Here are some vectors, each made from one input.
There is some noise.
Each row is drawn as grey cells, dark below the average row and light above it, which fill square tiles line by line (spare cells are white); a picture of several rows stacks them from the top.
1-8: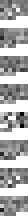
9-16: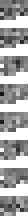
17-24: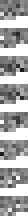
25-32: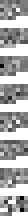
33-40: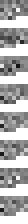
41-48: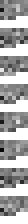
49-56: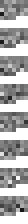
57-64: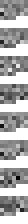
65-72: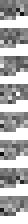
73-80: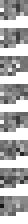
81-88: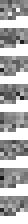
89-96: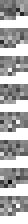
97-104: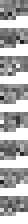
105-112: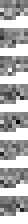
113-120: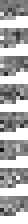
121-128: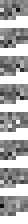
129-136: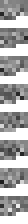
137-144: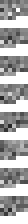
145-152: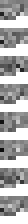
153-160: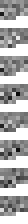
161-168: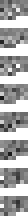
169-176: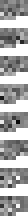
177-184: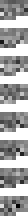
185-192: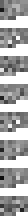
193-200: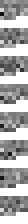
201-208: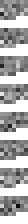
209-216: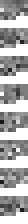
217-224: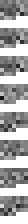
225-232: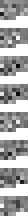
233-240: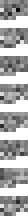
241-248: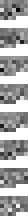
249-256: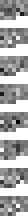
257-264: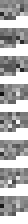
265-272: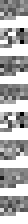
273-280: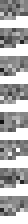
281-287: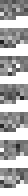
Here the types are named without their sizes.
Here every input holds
either a fixed value, or four true/false values.
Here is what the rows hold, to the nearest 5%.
A few of them hold a fixed value. The rest hold four true/false values.
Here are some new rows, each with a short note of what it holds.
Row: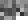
four true/false values
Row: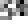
a fixed value
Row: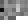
four true/false values
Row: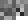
four true/false values
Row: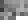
four true/false values
